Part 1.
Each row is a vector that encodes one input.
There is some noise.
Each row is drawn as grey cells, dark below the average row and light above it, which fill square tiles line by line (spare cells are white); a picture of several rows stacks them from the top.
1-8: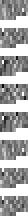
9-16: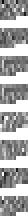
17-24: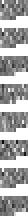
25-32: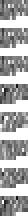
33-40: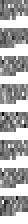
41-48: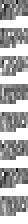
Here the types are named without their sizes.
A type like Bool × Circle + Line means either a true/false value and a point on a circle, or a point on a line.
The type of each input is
Bool × Bool × Bool.
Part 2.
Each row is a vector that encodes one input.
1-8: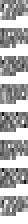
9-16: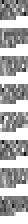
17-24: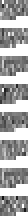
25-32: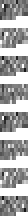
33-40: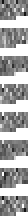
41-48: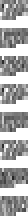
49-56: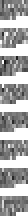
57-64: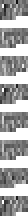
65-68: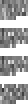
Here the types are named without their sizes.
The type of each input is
Bool × Bool × Bool.
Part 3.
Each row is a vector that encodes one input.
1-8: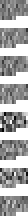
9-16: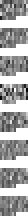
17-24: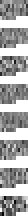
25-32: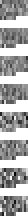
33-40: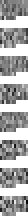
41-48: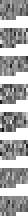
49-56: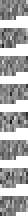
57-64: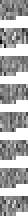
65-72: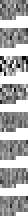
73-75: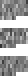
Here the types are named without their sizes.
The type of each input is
Bool × Bool × Bool.
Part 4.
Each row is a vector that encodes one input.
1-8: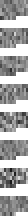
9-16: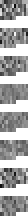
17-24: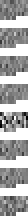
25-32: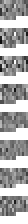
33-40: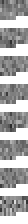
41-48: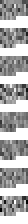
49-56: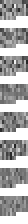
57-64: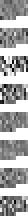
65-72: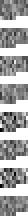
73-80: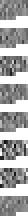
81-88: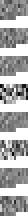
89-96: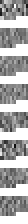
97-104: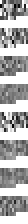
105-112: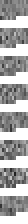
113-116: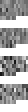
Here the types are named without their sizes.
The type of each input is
Bool × Bool × Bool + Unit.
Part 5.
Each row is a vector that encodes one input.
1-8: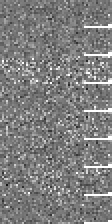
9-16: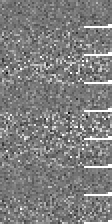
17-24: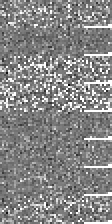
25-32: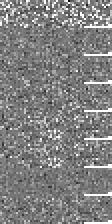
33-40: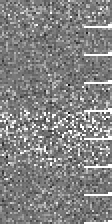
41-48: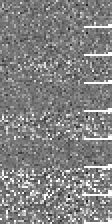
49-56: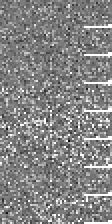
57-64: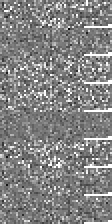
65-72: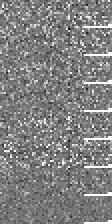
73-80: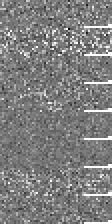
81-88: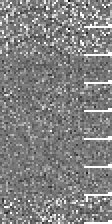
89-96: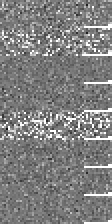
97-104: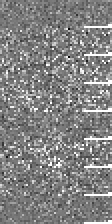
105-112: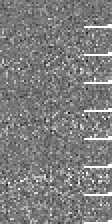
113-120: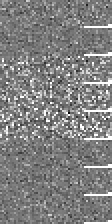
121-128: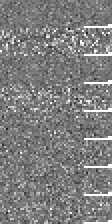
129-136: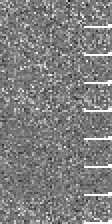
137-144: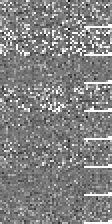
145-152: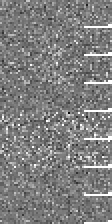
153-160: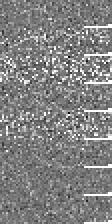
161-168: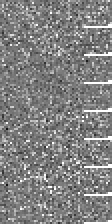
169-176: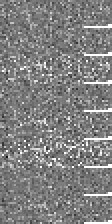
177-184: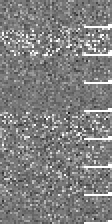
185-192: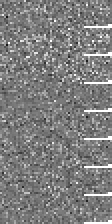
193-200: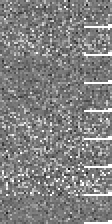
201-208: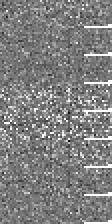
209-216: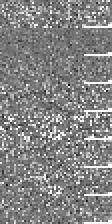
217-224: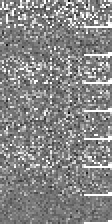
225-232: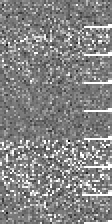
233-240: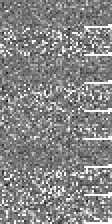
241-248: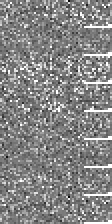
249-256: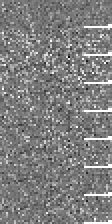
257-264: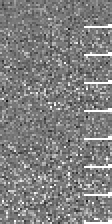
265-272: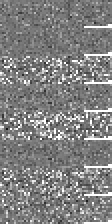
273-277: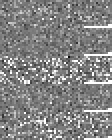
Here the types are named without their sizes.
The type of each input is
Line.
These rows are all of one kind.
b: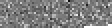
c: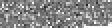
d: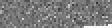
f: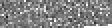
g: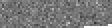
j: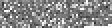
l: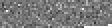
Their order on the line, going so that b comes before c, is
d, b, f, g, c, l, j.
